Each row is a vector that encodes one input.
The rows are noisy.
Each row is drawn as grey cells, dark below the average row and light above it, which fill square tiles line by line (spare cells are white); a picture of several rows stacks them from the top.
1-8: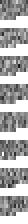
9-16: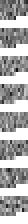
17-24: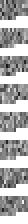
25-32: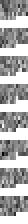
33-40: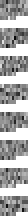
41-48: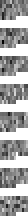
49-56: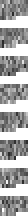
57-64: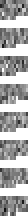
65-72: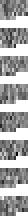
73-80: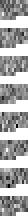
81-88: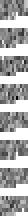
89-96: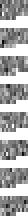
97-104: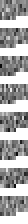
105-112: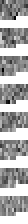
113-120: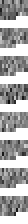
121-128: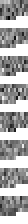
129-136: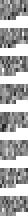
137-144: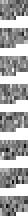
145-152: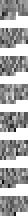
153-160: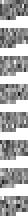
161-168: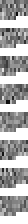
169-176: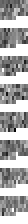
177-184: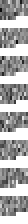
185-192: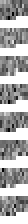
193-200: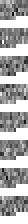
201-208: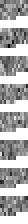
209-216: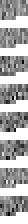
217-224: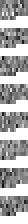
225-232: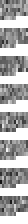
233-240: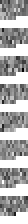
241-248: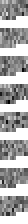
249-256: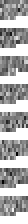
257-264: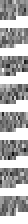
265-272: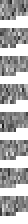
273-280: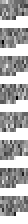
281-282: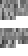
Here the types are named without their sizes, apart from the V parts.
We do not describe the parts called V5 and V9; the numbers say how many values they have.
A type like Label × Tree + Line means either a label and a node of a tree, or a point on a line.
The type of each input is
(Circle + Tree + Unit) × V5 × V9.
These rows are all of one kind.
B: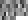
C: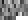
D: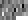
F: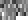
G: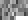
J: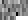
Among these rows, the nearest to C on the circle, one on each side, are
B and J.
